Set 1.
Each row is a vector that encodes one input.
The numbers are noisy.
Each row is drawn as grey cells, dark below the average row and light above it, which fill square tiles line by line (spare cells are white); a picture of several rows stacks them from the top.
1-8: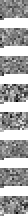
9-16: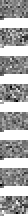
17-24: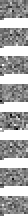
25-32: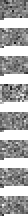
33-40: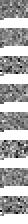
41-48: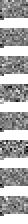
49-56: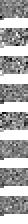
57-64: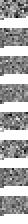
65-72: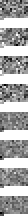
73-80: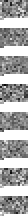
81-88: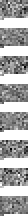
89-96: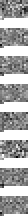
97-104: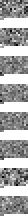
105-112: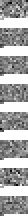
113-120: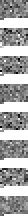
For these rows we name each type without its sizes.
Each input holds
either a point on a line and four true/false values, or a node of a tree.
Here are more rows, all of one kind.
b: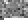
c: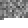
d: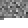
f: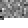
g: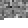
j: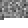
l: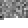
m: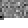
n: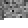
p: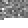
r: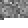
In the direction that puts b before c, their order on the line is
p, b, r, f, j, l, m, d, c, n, g.
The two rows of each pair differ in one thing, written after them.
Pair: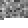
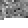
one of the four true/false values
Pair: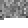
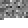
the place on the line
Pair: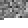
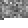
the place on the line
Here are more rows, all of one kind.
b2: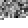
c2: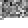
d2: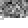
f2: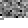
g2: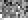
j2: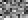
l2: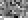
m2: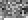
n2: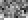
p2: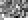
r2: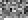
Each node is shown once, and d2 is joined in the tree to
g2, l2, n2 and p2.
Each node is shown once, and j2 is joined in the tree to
r2.
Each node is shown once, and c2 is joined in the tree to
g2.
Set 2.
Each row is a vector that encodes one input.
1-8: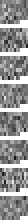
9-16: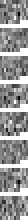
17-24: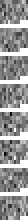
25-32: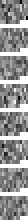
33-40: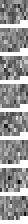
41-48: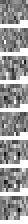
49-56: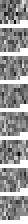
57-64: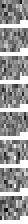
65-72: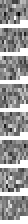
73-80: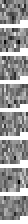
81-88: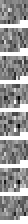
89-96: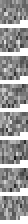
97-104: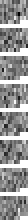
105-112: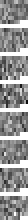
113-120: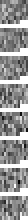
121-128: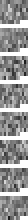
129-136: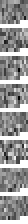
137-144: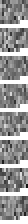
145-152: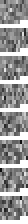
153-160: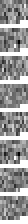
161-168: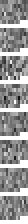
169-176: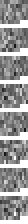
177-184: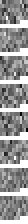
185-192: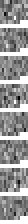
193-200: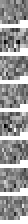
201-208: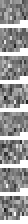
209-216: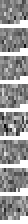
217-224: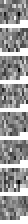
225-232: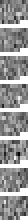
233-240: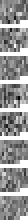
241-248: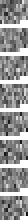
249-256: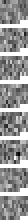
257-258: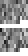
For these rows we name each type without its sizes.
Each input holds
either two labels, or a point on a line.
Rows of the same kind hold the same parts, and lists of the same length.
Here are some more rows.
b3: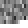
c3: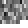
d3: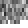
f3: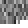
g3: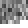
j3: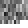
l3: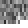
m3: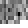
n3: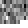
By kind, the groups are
b3, f3, l3, n3
c3, d3, g3, j3, m3

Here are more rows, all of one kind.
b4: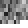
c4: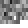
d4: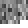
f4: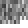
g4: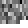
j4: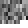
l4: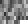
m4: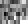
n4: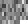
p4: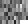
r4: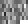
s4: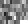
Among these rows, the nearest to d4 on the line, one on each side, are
m4 and r4.
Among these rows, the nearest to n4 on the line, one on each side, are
f4 and r4.
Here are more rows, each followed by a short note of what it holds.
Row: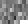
two labels
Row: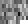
a point on a line
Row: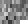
two labels
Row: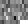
two labels
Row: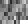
a point on a line
